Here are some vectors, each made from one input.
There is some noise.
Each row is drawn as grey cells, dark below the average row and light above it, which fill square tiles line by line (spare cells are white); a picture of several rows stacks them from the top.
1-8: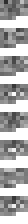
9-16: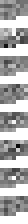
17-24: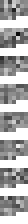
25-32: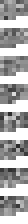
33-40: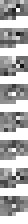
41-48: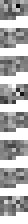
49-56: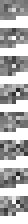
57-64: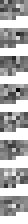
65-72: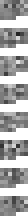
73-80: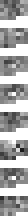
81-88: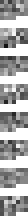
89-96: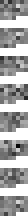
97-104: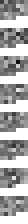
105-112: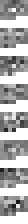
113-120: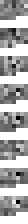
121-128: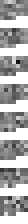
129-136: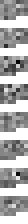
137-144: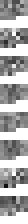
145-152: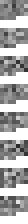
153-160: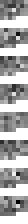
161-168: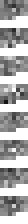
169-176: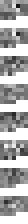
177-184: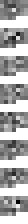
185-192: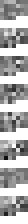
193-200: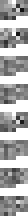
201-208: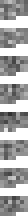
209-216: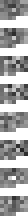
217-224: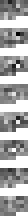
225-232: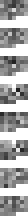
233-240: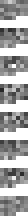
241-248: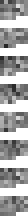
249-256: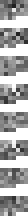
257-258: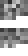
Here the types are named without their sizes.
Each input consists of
a point on a line and a true/false value.
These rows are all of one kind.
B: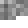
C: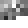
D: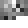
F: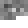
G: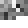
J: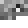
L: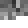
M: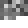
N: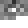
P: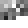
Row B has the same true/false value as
F, L and N.
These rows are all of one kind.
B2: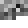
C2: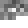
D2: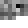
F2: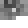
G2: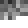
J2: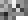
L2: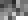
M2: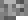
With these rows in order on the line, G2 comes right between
L2 and M2.
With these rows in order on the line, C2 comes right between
D2 and J2.
